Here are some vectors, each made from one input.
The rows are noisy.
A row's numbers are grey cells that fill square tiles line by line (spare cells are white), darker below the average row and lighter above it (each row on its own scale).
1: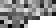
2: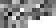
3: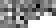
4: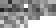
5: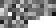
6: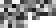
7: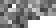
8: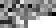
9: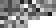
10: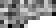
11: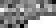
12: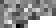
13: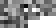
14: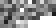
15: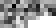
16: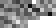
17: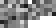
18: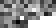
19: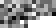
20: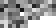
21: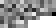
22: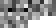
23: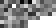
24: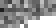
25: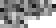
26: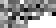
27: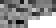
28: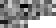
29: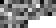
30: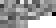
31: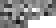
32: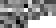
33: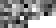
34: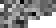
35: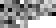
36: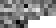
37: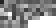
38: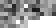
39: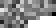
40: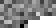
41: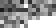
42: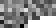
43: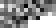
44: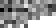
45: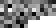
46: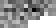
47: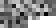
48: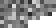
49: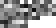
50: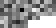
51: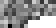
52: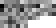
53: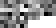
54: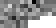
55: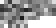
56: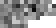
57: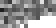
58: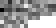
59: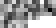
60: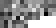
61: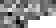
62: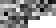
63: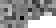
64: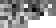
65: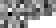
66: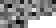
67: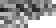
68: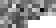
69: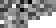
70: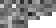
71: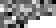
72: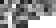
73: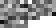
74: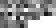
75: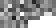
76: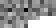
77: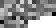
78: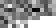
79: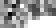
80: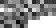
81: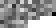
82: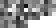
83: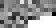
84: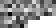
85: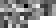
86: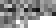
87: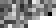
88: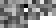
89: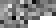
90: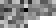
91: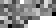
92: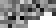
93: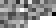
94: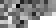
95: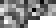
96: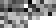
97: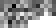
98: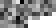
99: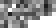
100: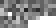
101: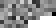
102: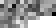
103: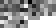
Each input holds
either a point on a 10-point circle and a true/false value, or a fixed value, or a node of a 7-node tree.
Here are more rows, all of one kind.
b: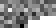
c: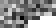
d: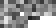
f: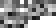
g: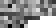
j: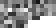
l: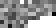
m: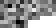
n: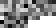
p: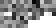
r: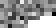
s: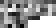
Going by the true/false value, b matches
c, g, n and r.
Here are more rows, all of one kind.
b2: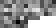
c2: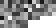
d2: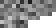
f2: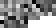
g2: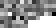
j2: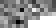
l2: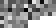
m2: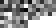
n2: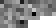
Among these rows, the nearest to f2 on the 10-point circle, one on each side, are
d2 and n2.
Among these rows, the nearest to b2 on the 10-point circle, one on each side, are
d2 and j2.
